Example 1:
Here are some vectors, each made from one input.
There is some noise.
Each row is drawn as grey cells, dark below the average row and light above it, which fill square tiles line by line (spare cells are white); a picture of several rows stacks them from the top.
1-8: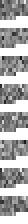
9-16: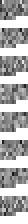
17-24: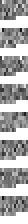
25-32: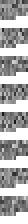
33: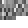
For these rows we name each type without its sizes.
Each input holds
three true/false values.
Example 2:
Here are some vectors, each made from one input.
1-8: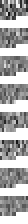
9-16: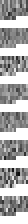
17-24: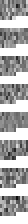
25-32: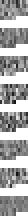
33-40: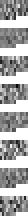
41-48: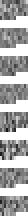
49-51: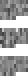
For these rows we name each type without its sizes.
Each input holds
a point on a circle.
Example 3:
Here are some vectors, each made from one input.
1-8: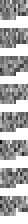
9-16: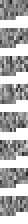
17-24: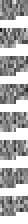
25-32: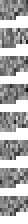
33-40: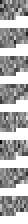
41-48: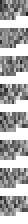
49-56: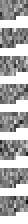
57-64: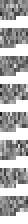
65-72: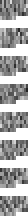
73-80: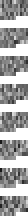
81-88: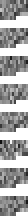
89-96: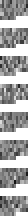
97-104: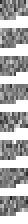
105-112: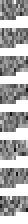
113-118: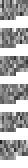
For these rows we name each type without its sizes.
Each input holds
a point on a line.
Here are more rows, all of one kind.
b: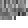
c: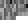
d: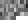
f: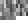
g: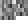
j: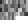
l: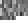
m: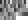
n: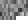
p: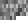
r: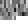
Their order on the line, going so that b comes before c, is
j, m, r, b, p, n, d, c, l, g, f.
